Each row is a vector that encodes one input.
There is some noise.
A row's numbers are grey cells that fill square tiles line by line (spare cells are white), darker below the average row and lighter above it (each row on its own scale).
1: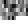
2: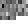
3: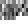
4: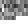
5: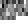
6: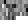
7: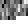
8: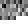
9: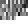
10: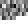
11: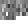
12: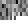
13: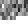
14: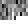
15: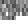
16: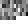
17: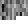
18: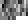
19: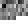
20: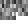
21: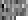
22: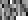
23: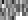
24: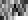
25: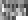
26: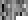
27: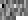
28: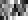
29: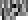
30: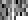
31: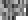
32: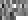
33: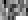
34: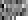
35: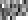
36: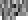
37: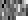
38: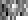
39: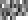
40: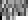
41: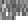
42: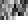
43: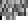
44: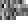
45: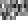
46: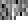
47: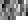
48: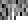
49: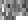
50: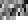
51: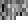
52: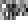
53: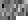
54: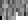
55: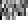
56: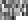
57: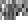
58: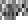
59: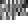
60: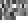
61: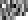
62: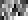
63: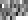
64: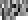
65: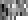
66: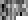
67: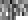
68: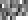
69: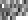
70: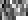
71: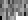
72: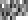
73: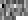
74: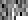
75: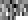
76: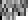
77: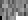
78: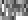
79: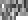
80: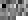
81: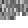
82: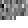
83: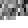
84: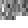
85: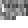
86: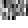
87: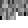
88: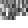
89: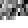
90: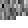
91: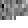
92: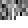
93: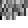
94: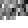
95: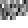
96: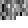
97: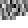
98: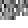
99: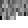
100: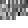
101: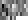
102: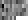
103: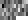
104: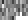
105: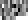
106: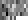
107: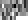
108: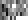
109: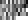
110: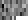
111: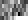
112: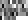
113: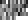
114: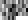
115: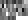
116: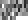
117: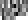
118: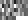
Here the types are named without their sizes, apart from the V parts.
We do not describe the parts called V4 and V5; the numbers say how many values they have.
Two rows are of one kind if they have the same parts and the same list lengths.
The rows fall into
3 kinds.
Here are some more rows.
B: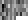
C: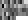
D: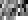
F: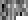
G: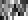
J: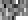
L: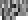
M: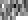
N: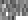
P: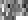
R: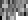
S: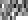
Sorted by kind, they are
B, F, L, M, S
C, J, N, P
D, G, R

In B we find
a true/false value and a value of V4.
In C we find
a point on a circle, a true/false value and a value of V4.
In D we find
a value of V5.
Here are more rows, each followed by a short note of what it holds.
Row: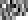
a true/false value and a value of V4
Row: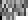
a value of V5
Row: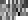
a value of V5
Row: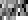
a value of V5
